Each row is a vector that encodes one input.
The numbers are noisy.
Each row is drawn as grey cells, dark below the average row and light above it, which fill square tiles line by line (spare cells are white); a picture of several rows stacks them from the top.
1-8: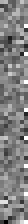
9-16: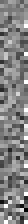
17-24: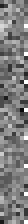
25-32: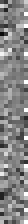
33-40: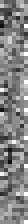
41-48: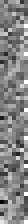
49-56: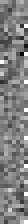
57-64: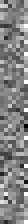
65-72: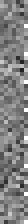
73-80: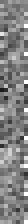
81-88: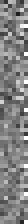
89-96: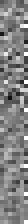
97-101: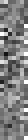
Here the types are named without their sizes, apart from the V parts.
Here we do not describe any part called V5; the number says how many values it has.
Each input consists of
a value of V5, together with either a node of a tree, or three true/false values.
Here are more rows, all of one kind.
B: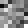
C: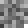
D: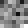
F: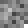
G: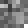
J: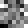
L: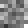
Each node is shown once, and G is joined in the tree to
B.
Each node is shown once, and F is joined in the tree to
J.
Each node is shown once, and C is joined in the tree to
B, J and L.
